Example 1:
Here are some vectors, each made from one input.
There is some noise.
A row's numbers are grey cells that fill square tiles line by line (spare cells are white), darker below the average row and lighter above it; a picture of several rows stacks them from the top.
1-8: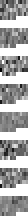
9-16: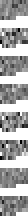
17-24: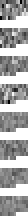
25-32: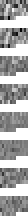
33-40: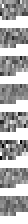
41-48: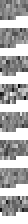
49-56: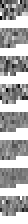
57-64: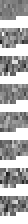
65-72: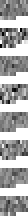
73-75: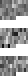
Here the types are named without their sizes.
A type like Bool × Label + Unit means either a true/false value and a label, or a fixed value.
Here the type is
List(Circle).
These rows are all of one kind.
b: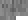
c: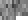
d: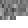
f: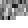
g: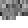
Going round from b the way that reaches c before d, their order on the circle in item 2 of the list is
b, c, f, d, g.
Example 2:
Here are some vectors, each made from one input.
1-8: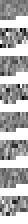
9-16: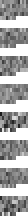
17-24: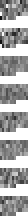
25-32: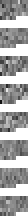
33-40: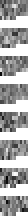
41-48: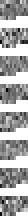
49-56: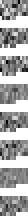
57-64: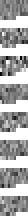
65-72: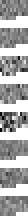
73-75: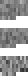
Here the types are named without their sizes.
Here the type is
(Circle + Unit) × Tree.
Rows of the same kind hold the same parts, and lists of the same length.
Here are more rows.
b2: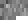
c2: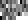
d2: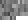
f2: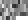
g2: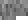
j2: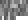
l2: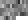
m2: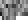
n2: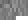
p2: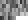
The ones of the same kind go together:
b2, f2, j2, l2, n2
c2, d2, g2, m2, p2

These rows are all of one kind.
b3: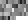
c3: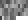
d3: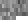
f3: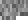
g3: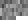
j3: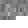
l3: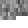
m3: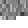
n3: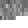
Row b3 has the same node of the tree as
d3 and l3.
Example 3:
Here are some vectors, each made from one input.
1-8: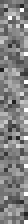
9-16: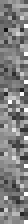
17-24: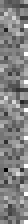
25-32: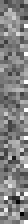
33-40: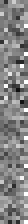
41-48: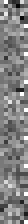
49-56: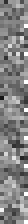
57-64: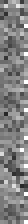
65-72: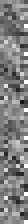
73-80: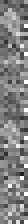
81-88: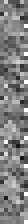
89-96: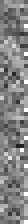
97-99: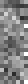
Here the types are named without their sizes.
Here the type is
Bool × Line.
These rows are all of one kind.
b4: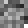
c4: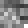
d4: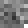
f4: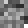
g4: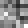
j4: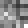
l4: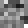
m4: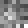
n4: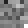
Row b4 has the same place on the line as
d4, f4 and l4.
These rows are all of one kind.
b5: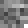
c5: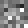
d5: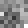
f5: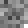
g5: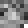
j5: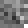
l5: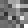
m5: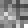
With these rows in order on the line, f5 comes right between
g5 and m5.
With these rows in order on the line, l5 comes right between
d5 and j5.
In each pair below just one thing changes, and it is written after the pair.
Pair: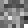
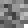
the true/false value
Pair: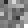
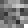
the place on the line
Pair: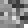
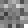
the true/false value
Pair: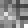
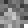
the place on the line
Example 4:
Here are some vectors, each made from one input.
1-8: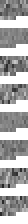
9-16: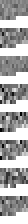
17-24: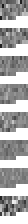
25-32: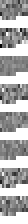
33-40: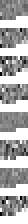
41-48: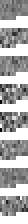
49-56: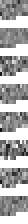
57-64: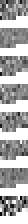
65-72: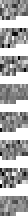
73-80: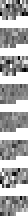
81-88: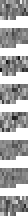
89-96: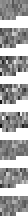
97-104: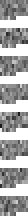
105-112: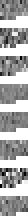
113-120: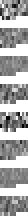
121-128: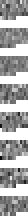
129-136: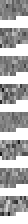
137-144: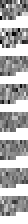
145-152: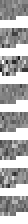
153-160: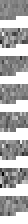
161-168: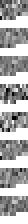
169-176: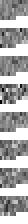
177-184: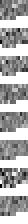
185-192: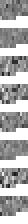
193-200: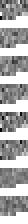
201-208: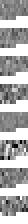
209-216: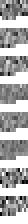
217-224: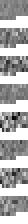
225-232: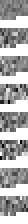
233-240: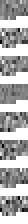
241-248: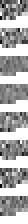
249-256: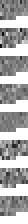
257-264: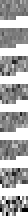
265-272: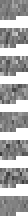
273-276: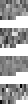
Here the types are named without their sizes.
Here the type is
List(Circle).
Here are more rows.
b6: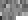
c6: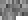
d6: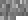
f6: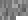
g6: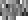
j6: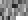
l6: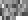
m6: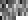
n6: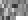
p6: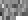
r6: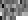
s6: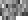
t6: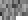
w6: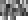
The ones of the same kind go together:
b6, d6, f6, g6, l6, n6, p6, s6
c6, j6, r6, t6, w6
m6

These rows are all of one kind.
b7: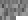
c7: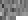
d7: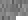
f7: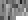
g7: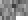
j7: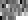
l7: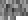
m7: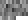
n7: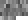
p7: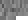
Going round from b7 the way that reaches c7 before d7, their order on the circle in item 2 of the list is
b7, c7, m7, p7, n7, d7, l7, f7, g7, j7.
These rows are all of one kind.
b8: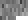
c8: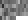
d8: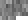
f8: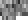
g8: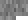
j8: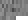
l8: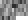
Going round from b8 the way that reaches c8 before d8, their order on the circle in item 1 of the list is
b8, c8, j8, d8, f8, l8, g8.
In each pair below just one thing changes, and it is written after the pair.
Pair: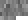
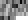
the place on the circle in item 1 of the list
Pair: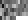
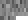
the place on the circle in item 2 of the list
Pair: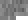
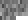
the place on the circle in item 2 of the list
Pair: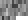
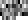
the place on the circle in item 1 of the list
